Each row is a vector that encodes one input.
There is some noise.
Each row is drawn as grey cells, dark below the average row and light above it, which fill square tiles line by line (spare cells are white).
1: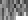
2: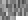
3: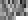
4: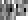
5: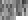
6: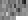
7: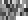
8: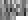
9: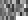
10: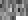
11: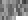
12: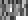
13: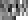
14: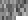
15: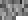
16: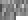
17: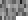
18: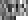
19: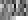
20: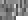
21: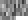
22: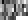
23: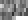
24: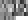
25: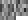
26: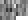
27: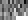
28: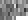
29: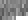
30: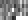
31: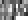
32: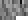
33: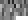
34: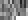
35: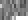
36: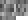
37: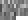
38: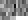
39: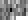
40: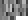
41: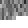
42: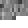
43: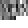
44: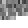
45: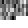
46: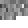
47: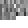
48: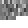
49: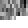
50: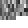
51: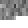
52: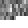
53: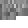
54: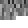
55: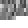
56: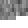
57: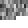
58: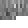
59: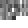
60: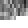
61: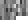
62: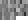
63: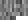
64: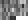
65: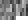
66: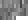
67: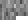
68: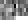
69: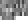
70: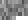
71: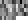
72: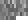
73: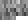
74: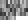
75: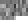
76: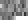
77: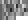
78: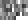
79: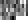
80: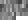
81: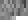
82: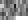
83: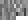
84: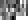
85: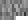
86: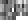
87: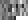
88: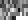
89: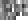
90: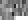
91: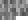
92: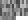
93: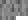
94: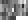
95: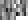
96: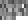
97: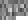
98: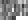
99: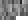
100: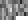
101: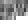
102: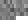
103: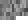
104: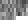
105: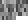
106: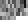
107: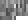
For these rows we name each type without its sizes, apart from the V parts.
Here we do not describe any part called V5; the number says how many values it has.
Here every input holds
a point on a line, together with a list of items, each a true/false value and a value of V5.
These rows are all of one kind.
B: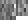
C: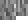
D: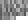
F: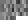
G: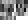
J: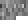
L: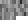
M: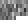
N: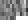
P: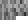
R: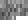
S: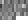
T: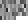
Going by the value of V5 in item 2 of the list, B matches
C and L.
